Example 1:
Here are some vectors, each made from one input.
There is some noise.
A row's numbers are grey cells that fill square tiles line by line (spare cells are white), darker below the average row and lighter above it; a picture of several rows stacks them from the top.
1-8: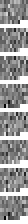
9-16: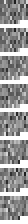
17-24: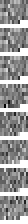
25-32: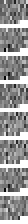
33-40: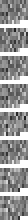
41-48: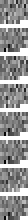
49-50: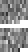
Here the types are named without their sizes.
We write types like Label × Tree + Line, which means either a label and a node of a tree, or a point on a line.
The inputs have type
Circle.
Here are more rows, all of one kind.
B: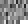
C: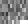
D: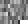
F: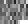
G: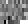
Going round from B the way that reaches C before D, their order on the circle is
B, C, F, G, D.
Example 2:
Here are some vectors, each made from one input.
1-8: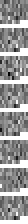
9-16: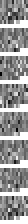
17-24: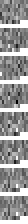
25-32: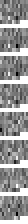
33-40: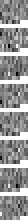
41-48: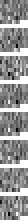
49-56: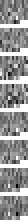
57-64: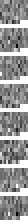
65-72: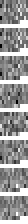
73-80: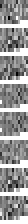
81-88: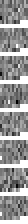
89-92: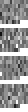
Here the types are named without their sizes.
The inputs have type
Bool × Bool × Bool × Bool.
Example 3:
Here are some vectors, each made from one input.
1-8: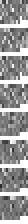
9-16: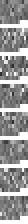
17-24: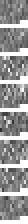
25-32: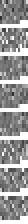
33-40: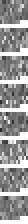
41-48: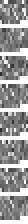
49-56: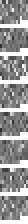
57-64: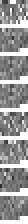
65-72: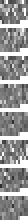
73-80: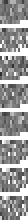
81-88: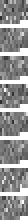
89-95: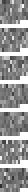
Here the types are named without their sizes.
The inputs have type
Line.
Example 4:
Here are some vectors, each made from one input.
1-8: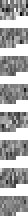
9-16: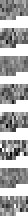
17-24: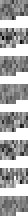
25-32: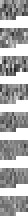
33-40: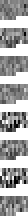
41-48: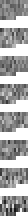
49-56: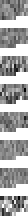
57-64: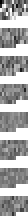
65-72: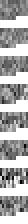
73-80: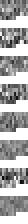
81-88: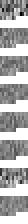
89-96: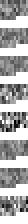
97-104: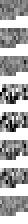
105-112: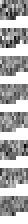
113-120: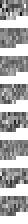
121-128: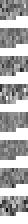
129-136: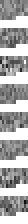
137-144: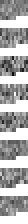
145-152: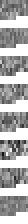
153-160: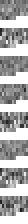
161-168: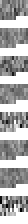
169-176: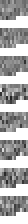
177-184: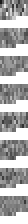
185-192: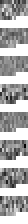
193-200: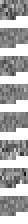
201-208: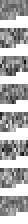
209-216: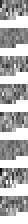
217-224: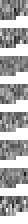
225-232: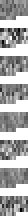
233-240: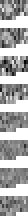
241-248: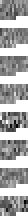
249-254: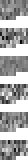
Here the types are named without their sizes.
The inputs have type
Tree.
